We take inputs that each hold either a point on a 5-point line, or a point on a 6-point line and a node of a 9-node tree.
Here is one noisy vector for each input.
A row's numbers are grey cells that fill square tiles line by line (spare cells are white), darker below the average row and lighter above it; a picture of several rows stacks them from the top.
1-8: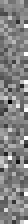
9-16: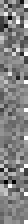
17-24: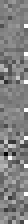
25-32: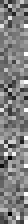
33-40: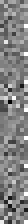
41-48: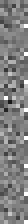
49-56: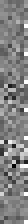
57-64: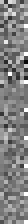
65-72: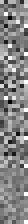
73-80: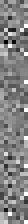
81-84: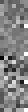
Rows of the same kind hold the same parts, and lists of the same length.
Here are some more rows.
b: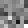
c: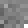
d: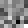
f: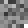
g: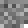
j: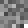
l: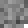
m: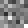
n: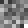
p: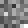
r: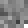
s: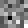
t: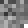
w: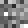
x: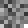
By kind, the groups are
b, c, d, f, j, l, m, n, r, s, t
g, p, w, x

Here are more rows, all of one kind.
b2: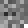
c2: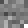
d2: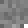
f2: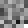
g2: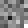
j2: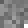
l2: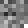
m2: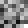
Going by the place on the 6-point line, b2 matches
c2 and l2.
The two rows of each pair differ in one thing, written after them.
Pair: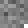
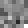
the node of the tree
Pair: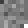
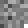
the place on the 6-point line
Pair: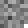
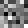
the place on the 6-point line
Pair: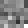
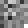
the node of the tree
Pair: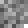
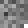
the node of the tree
